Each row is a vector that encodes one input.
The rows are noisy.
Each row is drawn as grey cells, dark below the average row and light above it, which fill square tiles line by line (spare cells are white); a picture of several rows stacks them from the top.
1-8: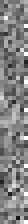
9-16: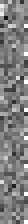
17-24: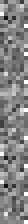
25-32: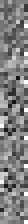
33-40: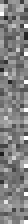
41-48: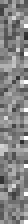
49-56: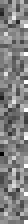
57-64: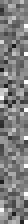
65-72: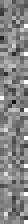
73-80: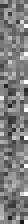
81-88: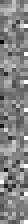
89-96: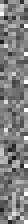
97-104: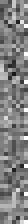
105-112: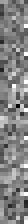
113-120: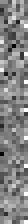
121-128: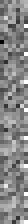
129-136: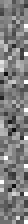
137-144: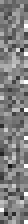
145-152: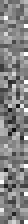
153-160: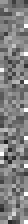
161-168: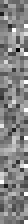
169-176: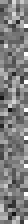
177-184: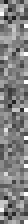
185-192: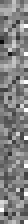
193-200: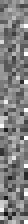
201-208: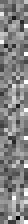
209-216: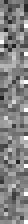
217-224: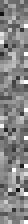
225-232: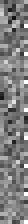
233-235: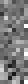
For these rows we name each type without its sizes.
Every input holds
a point on a line, together with either a fixed value, or four true/false values.
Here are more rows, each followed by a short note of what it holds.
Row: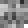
a point on a line
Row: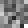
a point on a line and four true/false values
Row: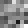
a point on a line
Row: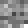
a point on a line
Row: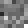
a point on a line and four true/false values
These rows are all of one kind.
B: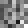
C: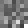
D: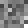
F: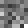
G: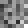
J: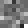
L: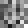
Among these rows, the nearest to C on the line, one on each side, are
F and J.
